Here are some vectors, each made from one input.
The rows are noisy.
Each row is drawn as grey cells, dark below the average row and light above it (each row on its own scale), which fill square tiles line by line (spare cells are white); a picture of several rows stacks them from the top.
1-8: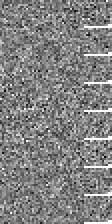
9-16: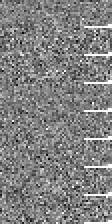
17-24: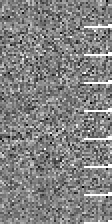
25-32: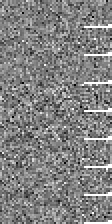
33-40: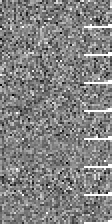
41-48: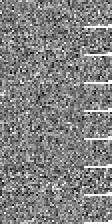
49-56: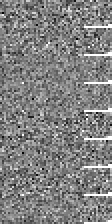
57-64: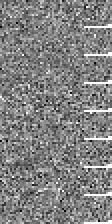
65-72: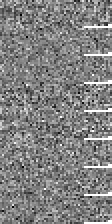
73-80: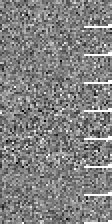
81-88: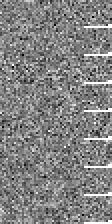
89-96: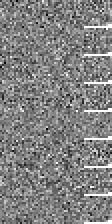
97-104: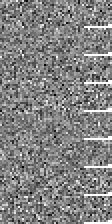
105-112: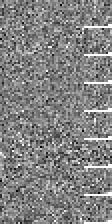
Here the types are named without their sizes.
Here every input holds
a true/false value, together with either a label, or a point on a line.
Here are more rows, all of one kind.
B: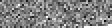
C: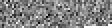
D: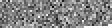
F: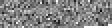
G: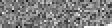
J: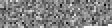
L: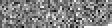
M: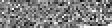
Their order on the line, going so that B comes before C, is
D, L, B, M, J, G, F, C.
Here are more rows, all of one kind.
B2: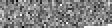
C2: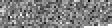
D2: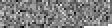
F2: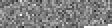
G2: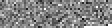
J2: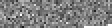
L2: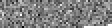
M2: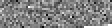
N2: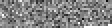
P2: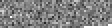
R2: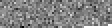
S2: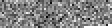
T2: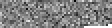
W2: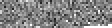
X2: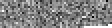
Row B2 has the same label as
F2, J2, L2 and N2.
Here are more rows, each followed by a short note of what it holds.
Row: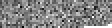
a point on a line and a true/false value
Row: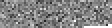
a label and a true/false value
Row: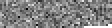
a label and a true/false value
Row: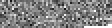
a point on a line and a true/false value
